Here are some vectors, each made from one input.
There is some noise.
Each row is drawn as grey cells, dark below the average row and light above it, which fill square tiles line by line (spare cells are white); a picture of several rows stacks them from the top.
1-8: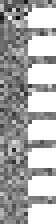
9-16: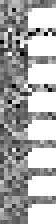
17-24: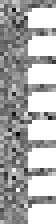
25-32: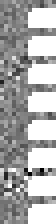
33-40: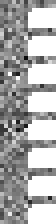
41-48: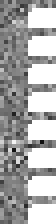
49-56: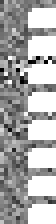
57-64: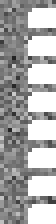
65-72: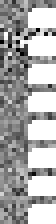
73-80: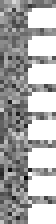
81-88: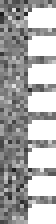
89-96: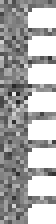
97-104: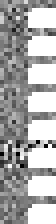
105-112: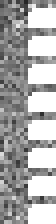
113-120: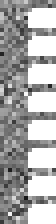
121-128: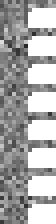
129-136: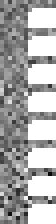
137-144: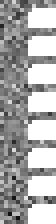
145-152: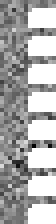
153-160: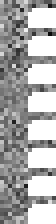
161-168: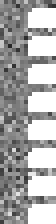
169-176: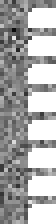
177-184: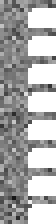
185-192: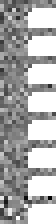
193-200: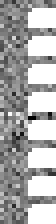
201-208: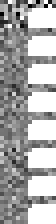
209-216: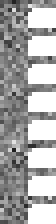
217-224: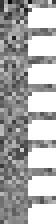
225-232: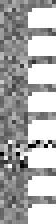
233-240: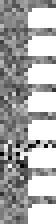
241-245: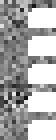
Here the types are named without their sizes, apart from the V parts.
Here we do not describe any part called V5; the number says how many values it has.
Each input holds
a list of items, each a true/false value and a value of V5.
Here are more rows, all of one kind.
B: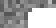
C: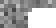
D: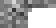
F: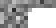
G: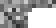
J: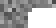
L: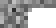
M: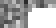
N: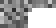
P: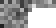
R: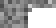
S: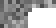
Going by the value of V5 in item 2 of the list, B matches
D and R.
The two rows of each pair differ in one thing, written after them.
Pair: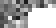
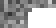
the true/false value in item 2 of the list
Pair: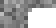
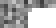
the value of V5 in item 1 of the list
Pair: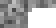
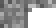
the true/false value in item 1 of the list
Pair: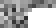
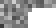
the value of V5 in item 2 of the list
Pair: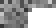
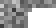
the true/false value in item 2 of the list
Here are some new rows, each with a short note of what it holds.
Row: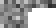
a list of one item
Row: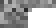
a list of two items
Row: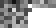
a list of one item
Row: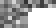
a list of two items
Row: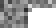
a list of two items
